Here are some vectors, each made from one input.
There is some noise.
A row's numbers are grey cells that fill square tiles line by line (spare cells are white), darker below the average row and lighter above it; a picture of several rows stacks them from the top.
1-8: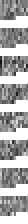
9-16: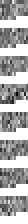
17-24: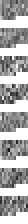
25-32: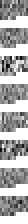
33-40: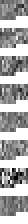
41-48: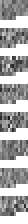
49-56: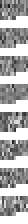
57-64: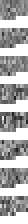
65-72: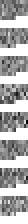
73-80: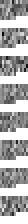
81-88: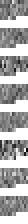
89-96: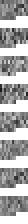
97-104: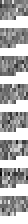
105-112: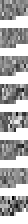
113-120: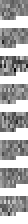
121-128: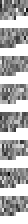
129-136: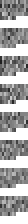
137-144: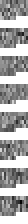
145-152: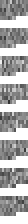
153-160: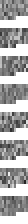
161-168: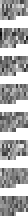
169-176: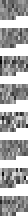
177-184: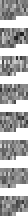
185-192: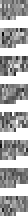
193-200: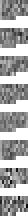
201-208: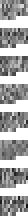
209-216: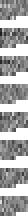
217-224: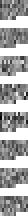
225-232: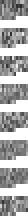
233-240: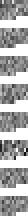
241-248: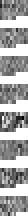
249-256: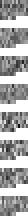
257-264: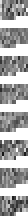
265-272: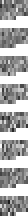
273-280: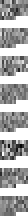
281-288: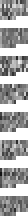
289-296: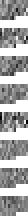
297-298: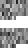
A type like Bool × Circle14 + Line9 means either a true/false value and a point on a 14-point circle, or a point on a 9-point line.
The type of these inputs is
Circle5 × Line8 + List3(Line9).
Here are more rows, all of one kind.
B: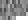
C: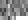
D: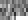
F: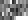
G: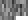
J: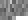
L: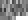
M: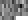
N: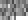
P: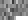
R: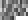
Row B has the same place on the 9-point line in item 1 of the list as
C, F, J and L.
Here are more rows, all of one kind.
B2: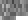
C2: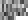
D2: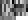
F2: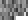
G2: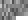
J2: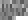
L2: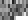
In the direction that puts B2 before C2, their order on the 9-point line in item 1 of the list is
F2, B2, L2, D2, J2, C2, G2.
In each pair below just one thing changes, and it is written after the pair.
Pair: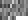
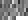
the place on the 8-point line
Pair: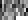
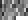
the place on the 8-point line
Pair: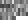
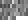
the place on the 5-point circle
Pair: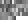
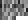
the place on the 5-point circle
